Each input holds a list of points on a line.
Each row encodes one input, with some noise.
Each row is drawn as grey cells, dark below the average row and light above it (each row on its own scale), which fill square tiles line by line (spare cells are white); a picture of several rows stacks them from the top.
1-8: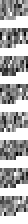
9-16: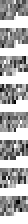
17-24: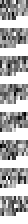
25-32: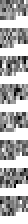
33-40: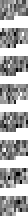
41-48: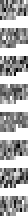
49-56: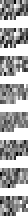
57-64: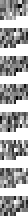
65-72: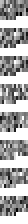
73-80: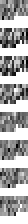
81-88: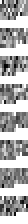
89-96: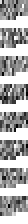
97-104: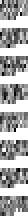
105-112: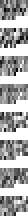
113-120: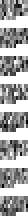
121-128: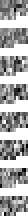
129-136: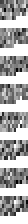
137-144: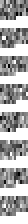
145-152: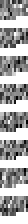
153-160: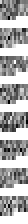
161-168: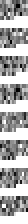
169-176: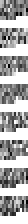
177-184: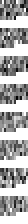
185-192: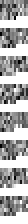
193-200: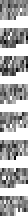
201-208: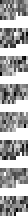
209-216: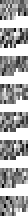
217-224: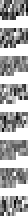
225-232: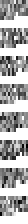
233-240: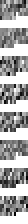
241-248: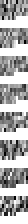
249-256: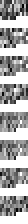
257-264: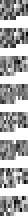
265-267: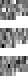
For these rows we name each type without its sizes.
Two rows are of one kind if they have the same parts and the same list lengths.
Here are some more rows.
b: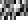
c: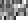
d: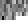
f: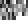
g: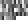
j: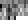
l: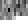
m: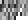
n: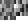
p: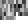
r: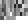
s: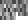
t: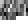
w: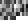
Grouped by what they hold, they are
b, n, t, w
c, f, j, m
d, l, p, r, s
g

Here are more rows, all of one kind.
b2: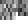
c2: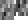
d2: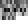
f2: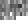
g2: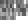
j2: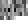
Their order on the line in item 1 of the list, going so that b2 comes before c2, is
b2, g2, d2, c2, j2, f2.
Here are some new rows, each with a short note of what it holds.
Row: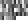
the empty list
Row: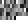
a list of one item
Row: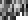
a list of one item
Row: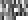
the empty list
